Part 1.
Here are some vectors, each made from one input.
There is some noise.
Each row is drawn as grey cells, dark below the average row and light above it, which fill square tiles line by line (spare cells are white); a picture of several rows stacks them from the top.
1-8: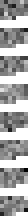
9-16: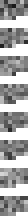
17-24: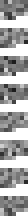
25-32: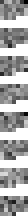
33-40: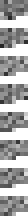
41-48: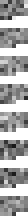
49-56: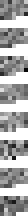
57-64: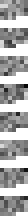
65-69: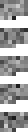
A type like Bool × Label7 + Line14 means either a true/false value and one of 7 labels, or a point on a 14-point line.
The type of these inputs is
Label7.
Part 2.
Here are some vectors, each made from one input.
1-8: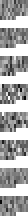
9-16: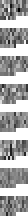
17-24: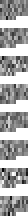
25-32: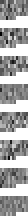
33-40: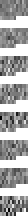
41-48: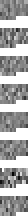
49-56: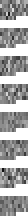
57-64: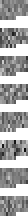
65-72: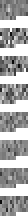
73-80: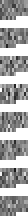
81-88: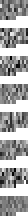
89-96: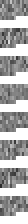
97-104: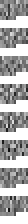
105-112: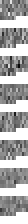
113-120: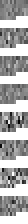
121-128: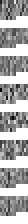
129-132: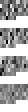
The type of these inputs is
Circle9 + Unit.
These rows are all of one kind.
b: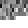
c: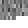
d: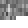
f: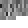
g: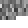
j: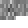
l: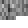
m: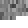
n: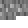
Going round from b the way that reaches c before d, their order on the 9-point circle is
b, c, f, d, n, g, m, l, j.
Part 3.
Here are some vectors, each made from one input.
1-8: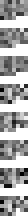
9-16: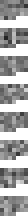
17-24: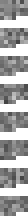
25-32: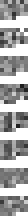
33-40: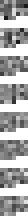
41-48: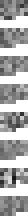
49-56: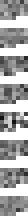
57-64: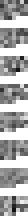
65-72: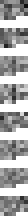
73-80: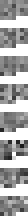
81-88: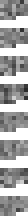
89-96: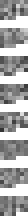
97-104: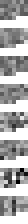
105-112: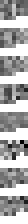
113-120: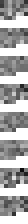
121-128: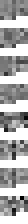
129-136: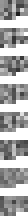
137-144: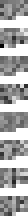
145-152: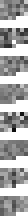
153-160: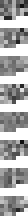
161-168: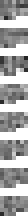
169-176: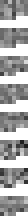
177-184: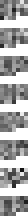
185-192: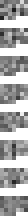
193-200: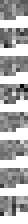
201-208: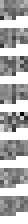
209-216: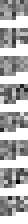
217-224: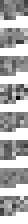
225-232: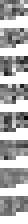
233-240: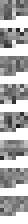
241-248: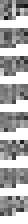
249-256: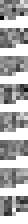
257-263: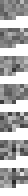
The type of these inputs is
Line18.
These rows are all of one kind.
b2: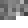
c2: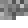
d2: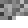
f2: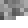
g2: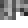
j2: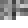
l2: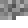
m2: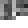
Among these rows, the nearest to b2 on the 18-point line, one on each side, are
g2 and m2.
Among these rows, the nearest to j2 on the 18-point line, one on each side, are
c2 and g2.
